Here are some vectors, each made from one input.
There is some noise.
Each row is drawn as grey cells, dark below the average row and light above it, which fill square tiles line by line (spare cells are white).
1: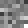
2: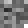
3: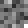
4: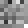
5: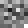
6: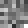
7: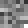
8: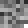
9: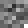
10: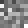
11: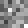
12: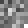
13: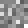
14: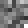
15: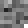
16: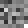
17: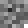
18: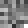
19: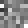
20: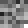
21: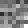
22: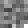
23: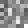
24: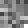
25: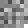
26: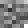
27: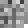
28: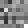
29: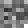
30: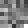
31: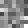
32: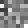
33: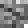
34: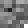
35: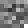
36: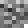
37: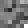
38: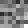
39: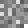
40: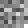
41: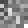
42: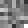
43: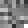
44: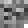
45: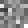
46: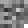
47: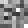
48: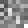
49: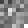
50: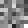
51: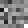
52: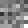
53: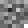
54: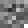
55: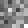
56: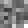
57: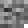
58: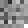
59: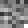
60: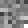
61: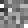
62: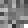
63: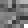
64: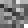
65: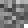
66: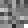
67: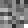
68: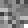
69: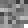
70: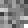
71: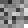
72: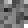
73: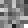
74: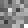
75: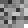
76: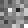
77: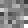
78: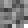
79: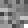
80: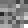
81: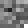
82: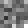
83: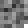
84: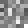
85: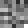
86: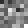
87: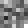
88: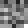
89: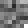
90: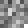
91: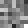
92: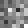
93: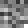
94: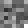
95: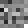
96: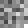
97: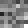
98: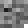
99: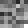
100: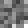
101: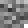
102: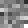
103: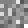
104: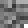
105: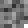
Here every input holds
either a point on a 3-point line and a point on a 4-point line, or a point on a 5-point line, or a point on an 8-point line.
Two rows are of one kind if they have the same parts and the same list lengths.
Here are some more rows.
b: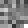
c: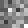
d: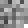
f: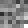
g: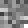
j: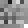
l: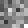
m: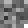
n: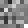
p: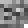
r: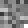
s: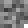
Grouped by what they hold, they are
b, f, g, r
c, d, j, l, n
m, p, s

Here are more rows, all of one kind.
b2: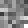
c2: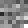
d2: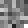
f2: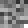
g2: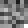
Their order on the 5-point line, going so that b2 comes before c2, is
g2, d2, b2, f2, c2.
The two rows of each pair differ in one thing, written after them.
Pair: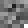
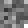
the place on the 4-point line
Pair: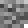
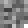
the place on the 4-point line
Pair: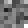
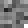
the place on the 4-point line
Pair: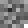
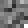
the place on the 3-point line
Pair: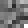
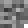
the place on the 4-point line
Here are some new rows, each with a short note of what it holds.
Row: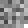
a point on an 8-point line
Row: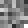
a point on a 5-point line
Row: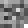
a point on a 3-point line and a point on a 4-point line
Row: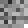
a point on an 8-point line
